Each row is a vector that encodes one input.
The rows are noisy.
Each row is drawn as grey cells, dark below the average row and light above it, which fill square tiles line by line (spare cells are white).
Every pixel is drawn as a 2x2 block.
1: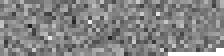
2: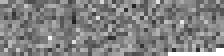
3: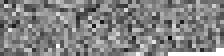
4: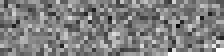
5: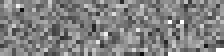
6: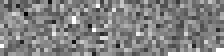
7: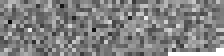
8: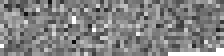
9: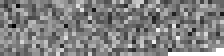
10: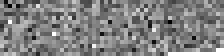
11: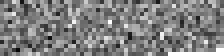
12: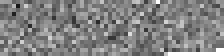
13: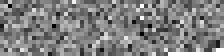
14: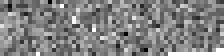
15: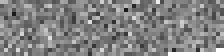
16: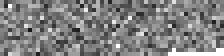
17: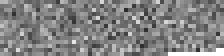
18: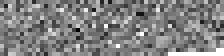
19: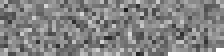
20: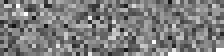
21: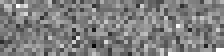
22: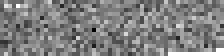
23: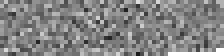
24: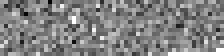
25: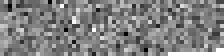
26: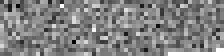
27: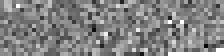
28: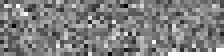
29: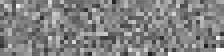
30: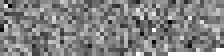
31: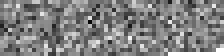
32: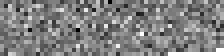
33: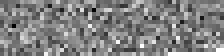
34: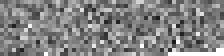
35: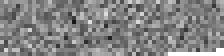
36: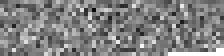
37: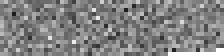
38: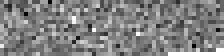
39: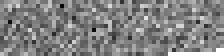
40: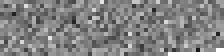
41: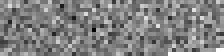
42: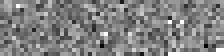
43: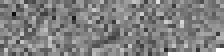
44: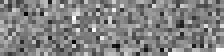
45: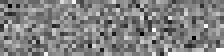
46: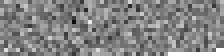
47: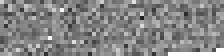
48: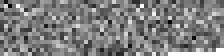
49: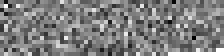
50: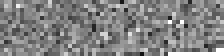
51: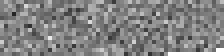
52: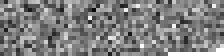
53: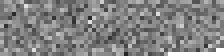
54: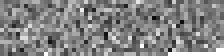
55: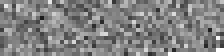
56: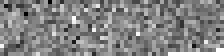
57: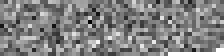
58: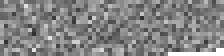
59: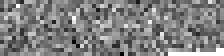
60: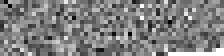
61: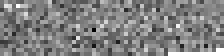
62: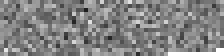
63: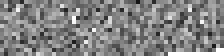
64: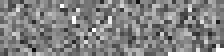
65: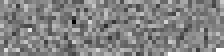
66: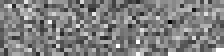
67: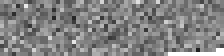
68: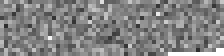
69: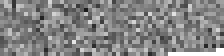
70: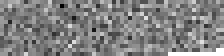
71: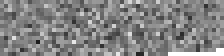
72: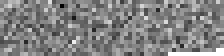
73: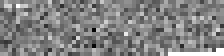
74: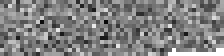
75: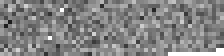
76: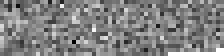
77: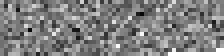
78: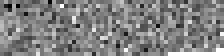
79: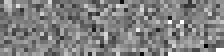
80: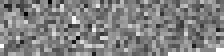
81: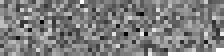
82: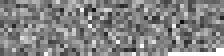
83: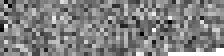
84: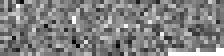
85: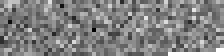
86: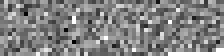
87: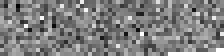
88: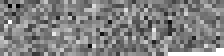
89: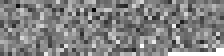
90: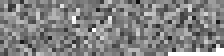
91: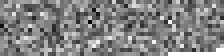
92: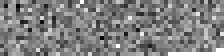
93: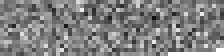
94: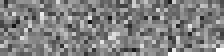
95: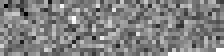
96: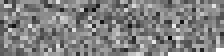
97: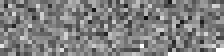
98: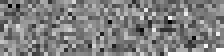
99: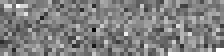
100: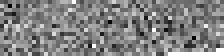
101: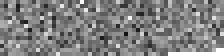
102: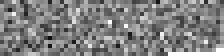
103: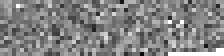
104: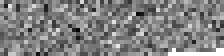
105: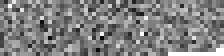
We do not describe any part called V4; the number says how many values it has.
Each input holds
one of 5 labels, together with either a node of a 7-node tree, or a value of V4.
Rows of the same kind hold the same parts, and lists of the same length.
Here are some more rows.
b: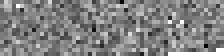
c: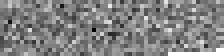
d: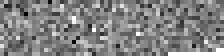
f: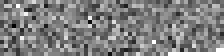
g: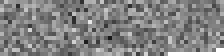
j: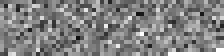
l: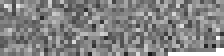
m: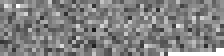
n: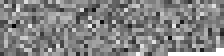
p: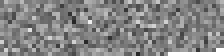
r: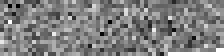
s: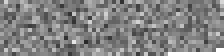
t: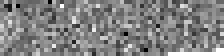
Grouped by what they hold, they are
b, c, f, l, m, n
d, g, j, p, r, s, t

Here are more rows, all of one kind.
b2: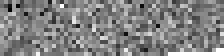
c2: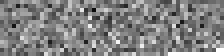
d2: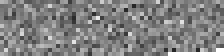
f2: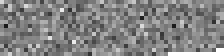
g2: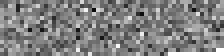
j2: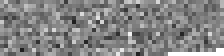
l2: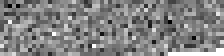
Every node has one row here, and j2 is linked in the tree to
c2.
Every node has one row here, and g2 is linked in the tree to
b2, c2 and l2.
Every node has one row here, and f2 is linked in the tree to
l2.
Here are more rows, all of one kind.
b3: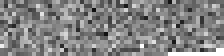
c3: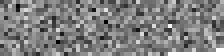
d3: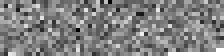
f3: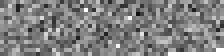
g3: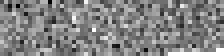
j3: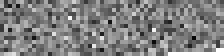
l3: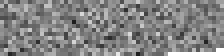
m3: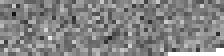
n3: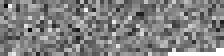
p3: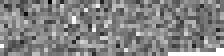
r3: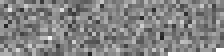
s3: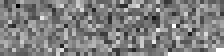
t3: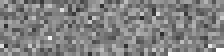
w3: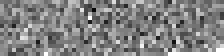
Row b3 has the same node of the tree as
d3, p3 and t3.
